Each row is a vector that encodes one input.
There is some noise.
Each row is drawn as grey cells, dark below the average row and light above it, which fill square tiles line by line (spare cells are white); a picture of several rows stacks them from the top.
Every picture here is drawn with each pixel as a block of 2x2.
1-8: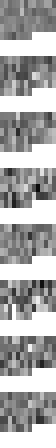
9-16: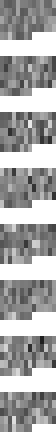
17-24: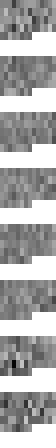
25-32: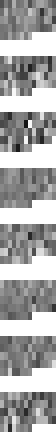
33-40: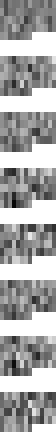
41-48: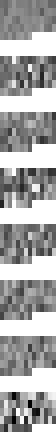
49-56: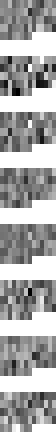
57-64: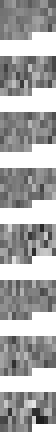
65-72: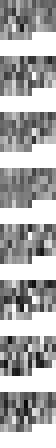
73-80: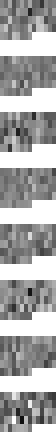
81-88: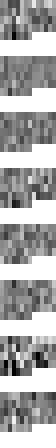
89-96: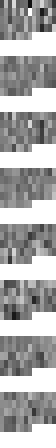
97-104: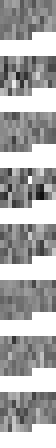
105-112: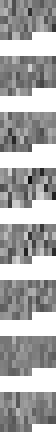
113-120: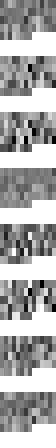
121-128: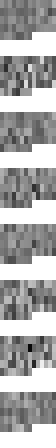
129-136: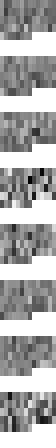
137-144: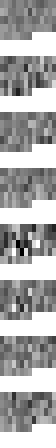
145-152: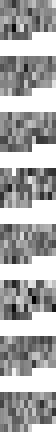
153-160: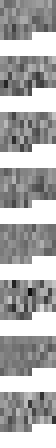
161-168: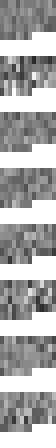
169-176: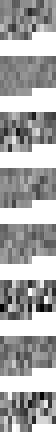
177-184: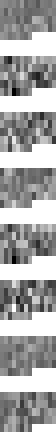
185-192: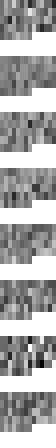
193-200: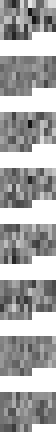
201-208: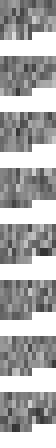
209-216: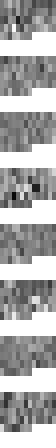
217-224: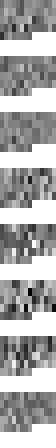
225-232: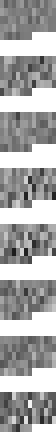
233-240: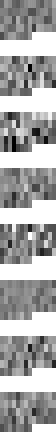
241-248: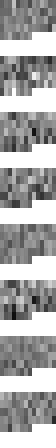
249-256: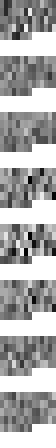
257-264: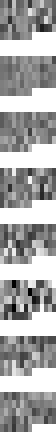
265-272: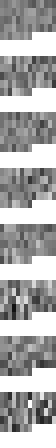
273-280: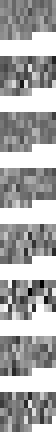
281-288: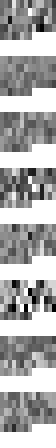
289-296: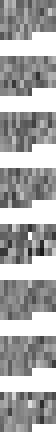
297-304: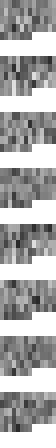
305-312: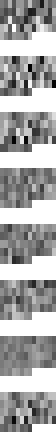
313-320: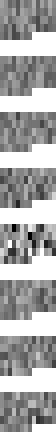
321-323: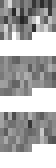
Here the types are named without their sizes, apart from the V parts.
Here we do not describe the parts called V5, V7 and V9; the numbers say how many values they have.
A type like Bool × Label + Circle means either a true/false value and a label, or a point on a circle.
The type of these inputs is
Circle × (Circle + V5) × ((Tree + Unit) × V7 + V9).
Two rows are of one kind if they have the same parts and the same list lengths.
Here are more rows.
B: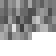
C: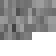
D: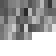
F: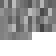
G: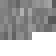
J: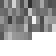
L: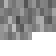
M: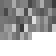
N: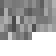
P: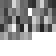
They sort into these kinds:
B
C
D, J, N
F, L
G, P
M

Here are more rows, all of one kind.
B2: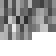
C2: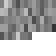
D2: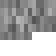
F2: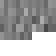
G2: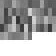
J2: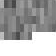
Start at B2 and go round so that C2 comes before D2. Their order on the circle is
B2, F2, C2, G2, J2, D2.
